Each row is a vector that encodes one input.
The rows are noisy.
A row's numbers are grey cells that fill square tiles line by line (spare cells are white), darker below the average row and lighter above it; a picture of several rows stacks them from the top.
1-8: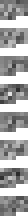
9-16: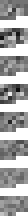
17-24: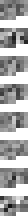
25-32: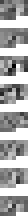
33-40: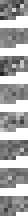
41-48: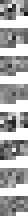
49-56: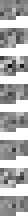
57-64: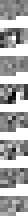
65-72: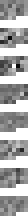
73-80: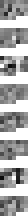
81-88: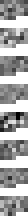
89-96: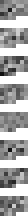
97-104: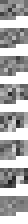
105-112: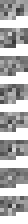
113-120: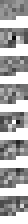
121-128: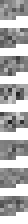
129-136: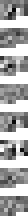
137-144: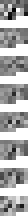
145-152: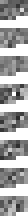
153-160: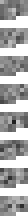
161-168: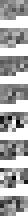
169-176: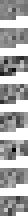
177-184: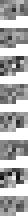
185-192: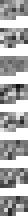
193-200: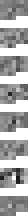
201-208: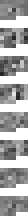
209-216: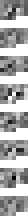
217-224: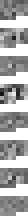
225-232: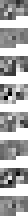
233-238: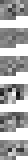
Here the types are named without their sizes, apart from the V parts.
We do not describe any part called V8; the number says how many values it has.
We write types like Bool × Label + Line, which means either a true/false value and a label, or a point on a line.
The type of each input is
Bool × (Line + List(V8)) + Label × Label.
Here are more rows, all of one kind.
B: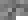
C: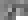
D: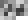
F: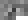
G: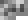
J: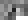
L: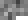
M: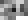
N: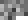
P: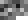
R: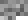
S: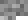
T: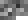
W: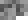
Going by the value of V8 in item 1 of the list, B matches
F, J, P and W.
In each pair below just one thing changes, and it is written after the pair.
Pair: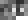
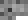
the place on the line
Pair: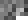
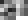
the place on the line
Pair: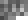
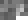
the place on the line
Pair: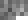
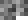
the place on the line
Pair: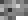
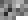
the true/false value
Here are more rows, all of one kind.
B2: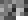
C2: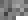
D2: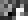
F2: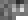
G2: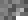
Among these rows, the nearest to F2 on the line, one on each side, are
C2 and D2.
